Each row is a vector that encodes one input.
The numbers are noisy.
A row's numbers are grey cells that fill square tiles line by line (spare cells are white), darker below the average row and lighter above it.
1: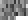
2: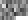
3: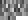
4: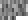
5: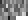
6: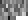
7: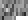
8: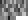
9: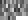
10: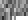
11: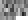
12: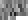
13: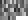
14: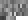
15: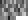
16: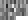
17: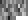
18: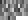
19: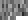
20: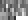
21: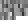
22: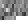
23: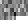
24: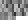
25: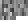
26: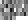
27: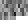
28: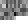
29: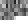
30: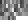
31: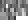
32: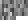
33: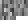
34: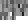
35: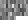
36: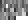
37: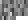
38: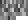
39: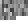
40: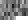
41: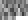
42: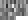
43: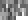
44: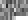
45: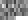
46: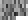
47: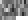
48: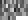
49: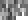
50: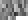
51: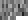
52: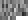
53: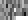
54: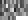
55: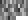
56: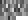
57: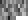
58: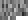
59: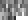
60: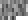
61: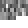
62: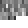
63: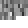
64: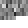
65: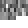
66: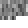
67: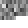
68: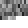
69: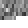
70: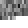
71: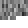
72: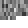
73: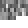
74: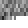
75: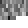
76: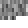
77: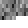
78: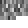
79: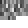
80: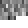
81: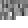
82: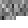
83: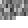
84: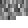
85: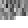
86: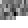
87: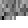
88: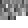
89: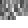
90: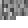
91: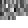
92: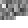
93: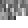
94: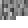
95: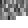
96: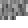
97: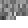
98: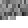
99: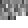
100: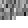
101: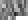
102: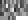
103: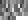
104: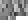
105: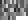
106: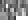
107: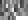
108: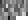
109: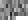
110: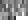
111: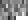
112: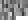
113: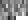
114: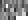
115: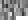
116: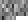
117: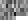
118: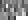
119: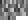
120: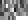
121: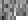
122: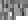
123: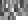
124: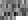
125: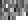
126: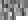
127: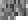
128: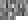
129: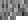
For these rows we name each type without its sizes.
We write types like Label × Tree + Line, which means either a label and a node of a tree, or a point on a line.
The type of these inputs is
Label × (Tree + Unit) + Line.
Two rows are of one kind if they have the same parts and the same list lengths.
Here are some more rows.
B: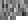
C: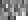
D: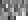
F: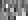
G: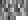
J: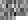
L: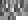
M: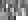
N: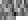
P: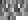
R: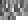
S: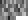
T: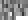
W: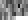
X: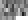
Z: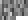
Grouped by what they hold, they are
B, T, Z
C, D, F, G, L, M, P, R, S
J, N, W, X

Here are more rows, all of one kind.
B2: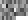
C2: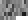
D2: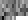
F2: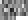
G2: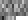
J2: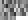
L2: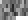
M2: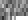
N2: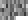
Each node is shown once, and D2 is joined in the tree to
J2 and L2.
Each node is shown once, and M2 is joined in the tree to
J2 and N2.
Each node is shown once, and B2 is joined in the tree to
G2.
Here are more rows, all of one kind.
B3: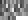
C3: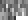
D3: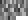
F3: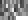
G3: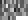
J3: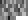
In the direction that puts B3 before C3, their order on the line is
F3, B3, G3, D3, J3, C3.
